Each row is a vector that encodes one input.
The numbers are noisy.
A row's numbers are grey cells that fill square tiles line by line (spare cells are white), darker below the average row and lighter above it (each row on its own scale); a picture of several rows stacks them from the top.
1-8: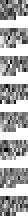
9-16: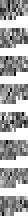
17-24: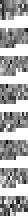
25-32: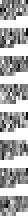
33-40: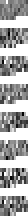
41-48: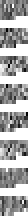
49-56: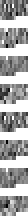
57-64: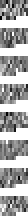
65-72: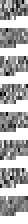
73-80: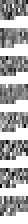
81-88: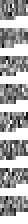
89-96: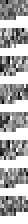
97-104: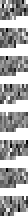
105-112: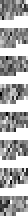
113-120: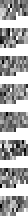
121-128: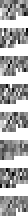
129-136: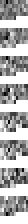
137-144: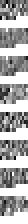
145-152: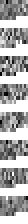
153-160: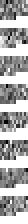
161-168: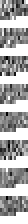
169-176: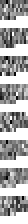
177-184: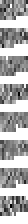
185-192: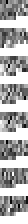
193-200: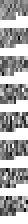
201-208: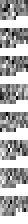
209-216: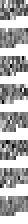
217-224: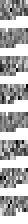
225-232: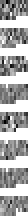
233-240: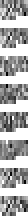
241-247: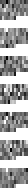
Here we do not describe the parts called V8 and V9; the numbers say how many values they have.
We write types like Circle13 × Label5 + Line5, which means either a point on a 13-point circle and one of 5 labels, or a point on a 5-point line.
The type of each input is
(Bool × Bool × Bool × Bool + Unit) × V8 × V9 + Tree10.
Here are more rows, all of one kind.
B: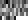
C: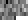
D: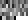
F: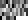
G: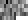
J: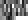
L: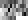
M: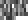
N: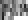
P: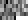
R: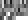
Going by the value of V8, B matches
C, J, L and R.
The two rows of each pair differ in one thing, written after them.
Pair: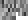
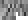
the value of V8
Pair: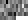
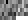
one of the four true/false values
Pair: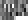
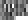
the value of V8
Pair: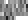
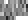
the value of V8
